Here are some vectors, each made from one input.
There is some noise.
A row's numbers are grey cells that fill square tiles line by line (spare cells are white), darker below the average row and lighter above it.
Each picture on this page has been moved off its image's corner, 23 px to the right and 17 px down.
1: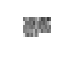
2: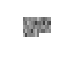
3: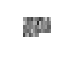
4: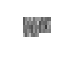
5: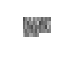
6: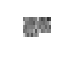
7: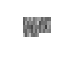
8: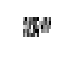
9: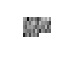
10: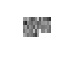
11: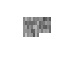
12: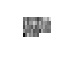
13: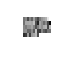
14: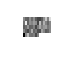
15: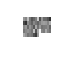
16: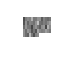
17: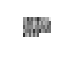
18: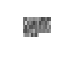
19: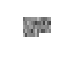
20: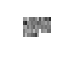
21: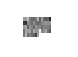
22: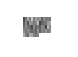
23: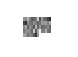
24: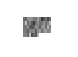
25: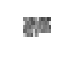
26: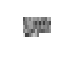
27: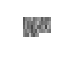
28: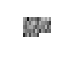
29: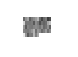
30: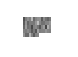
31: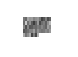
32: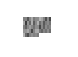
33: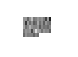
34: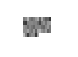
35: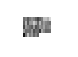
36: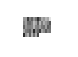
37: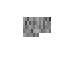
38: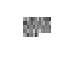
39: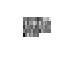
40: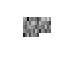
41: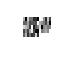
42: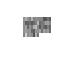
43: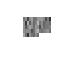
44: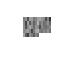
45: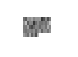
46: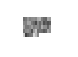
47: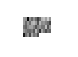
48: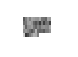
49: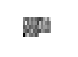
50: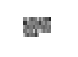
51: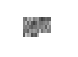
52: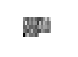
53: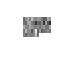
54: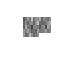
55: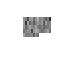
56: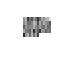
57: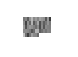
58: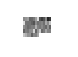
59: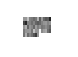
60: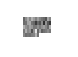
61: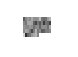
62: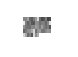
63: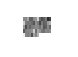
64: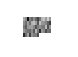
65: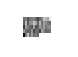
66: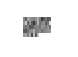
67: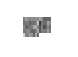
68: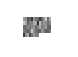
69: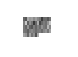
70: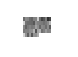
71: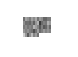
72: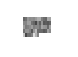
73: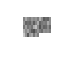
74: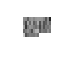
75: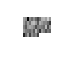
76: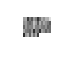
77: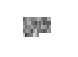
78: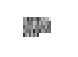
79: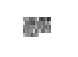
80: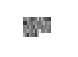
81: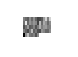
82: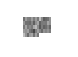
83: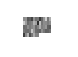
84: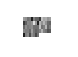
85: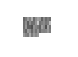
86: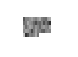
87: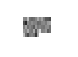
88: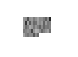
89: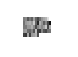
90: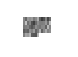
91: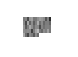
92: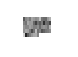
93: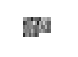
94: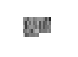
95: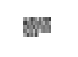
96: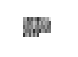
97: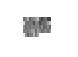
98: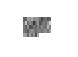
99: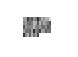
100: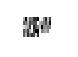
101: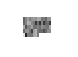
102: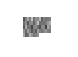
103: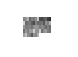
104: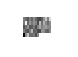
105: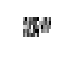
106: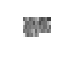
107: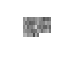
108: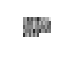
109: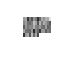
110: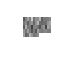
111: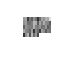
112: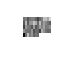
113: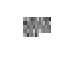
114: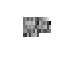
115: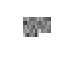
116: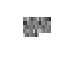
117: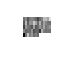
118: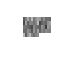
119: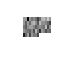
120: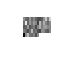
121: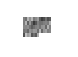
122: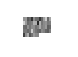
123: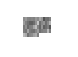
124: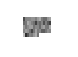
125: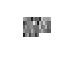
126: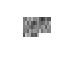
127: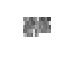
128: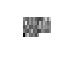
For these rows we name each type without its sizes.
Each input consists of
a list of points on a line.
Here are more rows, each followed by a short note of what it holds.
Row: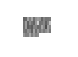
a list of two items
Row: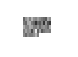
a list of two items
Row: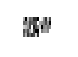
the empty list
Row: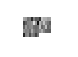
a list of one item
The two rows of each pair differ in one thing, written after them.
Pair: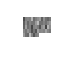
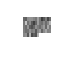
the place on the line in item 1 of the list
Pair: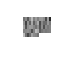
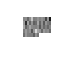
the place on the line in item 2 of the list
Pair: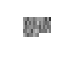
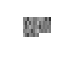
the place on the line in item 2 of the list
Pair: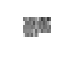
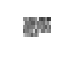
the place on the line in item 2 of the list
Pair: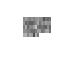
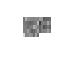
the place on the line in item 2 of the list
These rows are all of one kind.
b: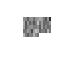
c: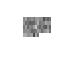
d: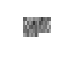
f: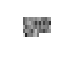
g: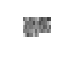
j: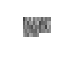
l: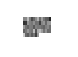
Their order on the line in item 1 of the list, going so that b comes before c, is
f, b, c, j, d, g, l.
